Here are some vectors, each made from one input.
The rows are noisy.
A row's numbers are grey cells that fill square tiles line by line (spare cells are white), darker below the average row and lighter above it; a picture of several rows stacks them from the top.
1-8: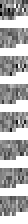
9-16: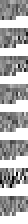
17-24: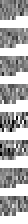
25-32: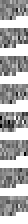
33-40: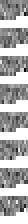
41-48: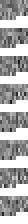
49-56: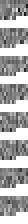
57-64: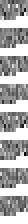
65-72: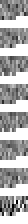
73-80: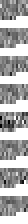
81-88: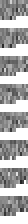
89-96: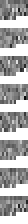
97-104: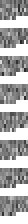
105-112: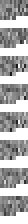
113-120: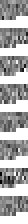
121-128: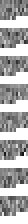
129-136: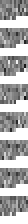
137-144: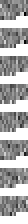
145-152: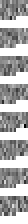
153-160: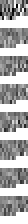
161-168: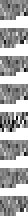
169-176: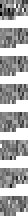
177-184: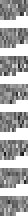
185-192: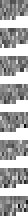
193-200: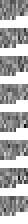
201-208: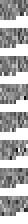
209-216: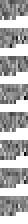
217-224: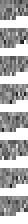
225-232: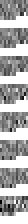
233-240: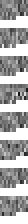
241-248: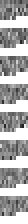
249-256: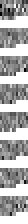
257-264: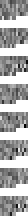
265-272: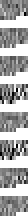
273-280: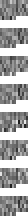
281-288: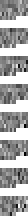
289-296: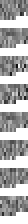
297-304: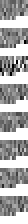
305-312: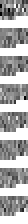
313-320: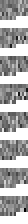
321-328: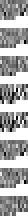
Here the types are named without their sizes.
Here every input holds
a true/false value, together with either a fixed value, or a point on each of two lines.
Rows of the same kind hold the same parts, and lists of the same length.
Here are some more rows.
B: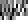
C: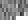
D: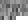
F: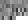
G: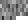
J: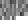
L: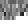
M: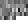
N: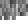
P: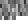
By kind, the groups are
B
C, D, F, G, J, L, M, N, P

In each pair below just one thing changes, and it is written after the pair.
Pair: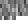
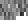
the place on one of the two lines
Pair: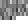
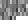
the place on one of the two lines
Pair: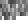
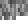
the place on one of the two lines
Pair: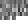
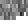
the place on one of the two lines
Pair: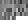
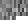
the place on one of the two lines
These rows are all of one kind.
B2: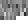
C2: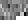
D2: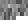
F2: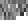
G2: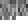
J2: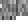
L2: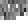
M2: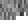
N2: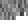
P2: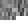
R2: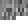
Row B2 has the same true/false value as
C2 and J2.
